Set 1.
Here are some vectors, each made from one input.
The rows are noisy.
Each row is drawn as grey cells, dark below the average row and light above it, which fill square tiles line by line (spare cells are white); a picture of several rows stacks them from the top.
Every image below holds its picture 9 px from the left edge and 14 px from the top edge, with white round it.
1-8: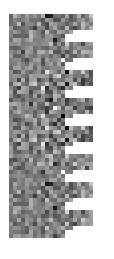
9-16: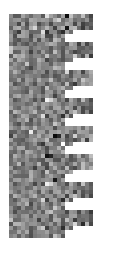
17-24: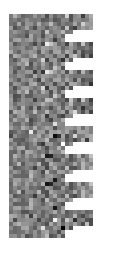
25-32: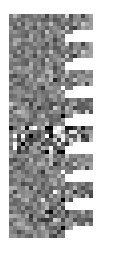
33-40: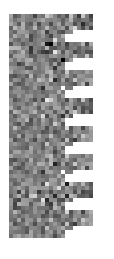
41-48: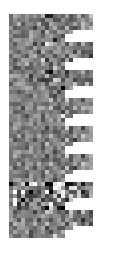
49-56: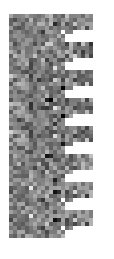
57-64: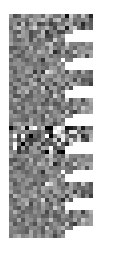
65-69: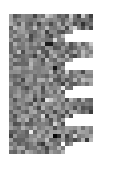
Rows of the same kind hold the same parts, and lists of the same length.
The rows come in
3 kinds.
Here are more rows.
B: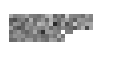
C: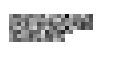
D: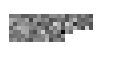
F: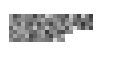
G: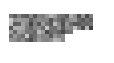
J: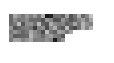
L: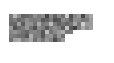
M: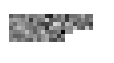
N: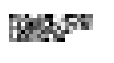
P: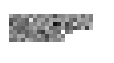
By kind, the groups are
B, J, L, P
C, D, F, G, M
N

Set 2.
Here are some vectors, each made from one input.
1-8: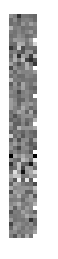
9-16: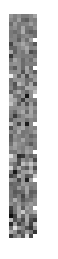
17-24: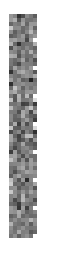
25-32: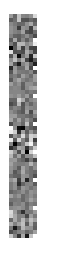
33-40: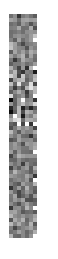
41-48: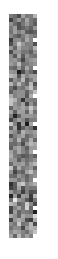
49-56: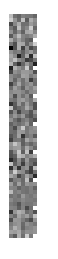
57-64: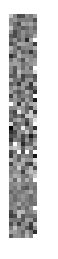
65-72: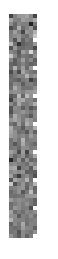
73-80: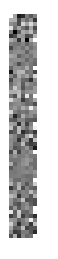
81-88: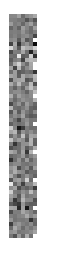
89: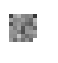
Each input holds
a list of up to two points on an 8-point circle.
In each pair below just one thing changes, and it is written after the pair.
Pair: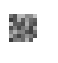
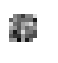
the place on the 8-point circle in item 2 of the list
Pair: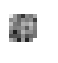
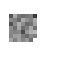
the place on the 8-point circle in item 1 of the list
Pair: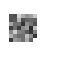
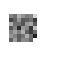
the place on the 8-point circle in item 2 of the list
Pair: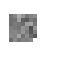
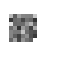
the place on the 8-point circle in item 1 of the list
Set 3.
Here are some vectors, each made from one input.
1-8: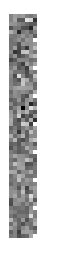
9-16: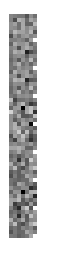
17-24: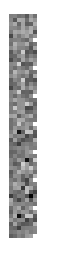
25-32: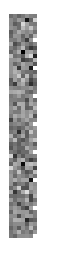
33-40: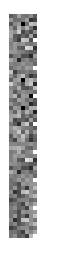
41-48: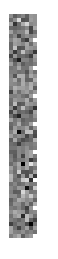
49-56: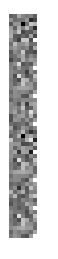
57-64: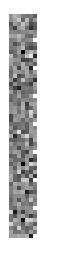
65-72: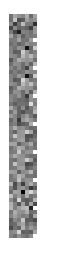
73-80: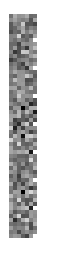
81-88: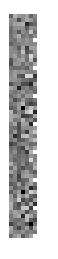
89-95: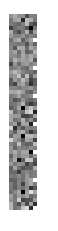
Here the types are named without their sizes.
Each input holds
either a point on a line, or four true/false values.
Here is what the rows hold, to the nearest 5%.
About 25% of them hold a point on a line. The rest hold four true/false values.
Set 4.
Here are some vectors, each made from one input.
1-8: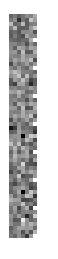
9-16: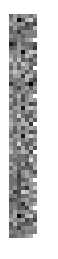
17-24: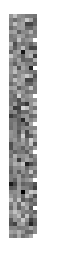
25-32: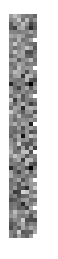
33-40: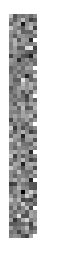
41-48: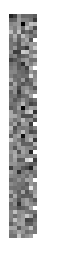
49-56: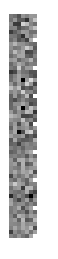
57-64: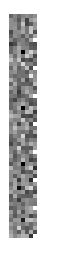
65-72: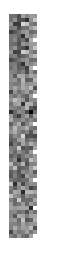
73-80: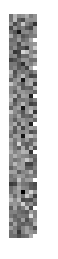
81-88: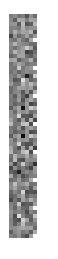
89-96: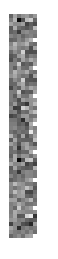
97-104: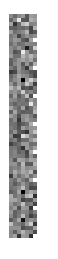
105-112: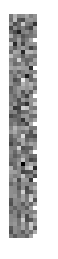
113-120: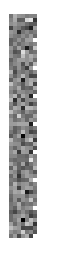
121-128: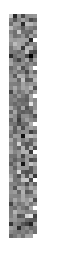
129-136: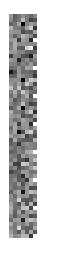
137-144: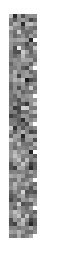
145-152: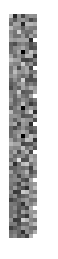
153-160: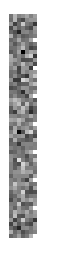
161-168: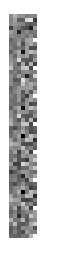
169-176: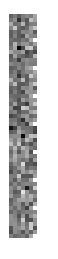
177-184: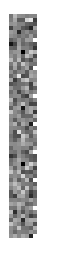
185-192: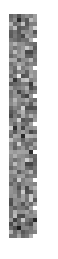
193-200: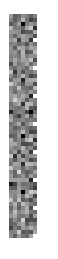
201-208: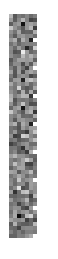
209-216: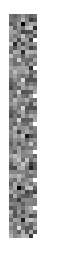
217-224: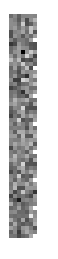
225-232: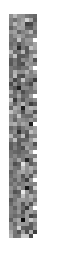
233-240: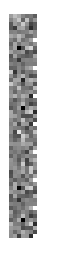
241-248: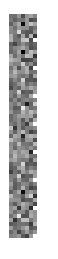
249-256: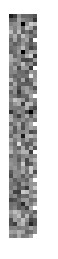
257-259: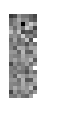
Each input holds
either a point on a 10-point line, or four true/false values.
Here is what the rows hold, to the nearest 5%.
About 35% of them hold a point on a 10-point line. The rest hold four true/false values.
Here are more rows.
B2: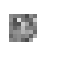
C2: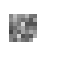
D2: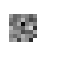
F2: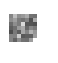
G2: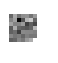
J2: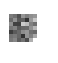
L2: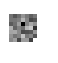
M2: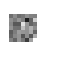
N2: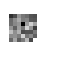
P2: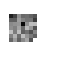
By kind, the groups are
B2, C2, F2, G2, J2, M2
D2, L2, N2, P2

